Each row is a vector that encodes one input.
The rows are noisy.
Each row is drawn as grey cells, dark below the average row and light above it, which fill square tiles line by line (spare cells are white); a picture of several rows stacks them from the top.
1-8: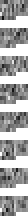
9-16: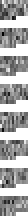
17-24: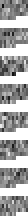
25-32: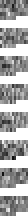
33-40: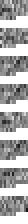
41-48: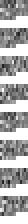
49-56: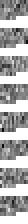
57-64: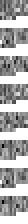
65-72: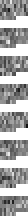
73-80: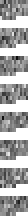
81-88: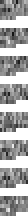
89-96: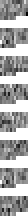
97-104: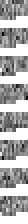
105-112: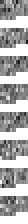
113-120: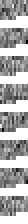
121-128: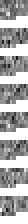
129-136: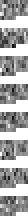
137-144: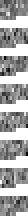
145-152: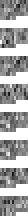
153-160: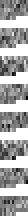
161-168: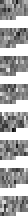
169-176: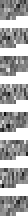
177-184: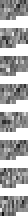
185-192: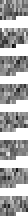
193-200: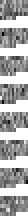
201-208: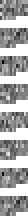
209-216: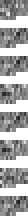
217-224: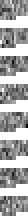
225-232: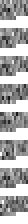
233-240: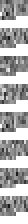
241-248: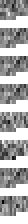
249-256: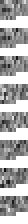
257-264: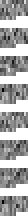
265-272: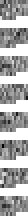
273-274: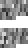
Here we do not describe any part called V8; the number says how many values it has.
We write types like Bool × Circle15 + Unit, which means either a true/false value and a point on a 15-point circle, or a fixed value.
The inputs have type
Bool × V8 + Circle19 + Unit.
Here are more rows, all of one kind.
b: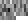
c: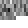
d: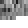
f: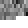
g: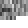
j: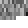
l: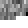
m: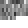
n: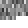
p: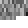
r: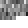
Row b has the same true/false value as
c, d and g.
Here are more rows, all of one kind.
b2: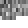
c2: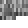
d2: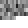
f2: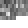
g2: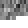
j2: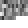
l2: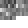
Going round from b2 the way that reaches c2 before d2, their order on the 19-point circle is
b2, l2, f2, c2, d2, j2, g2.
